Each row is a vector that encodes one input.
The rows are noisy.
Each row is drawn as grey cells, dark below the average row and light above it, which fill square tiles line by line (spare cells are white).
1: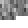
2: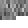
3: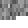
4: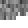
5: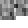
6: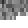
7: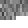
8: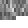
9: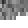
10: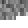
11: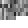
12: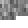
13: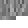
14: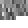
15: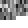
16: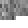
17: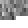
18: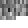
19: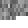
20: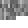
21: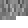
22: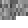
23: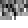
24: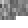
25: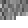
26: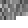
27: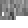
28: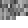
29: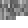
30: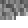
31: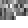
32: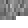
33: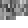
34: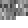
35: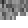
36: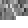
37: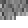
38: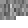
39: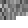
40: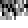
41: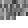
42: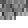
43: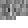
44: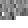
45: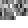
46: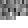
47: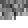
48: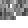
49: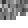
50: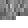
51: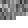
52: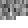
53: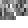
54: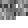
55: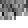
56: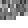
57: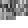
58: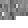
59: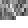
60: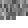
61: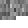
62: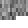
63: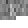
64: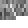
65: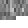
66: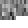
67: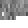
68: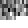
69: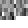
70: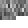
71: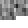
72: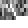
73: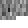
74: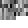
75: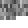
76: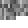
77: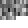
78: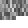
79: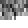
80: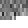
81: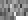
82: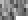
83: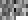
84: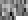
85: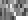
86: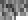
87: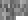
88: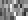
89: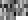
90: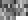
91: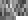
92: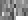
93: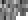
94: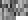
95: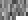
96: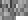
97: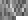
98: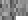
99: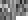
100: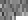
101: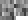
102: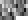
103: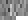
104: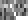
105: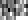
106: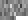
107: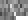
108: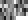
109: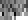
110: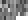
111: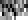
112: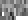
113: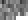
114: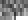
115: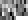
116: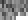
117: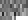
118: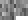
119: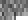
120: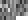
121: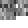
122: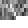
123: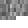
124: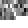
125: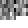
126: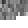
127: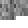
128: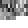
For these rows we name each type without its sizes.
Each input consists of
either a point on a line, or a node of a tree, or three true/false values.
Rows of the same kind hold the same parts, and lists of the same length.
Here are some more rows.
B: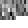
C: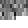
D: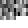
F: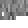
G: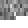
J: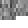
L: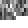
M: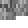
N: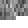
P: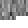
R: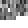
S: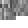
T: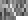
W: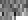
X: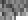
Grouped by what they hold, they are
B, F, J, M, P, S
C, R, W, X
D, G, L, N, T

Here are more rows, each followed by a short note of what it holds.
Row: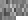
a node of a tree
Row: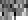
a point on a line
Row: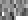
three true/false values
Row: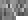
a node of a tree
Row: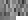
a node of a tree
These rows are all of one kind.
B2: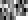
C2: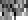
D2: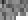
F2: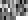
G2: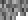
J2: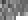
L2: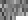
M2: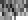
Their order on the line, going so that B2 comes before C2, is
B2, L2, F2, C2, J2, M2, D2, G2.
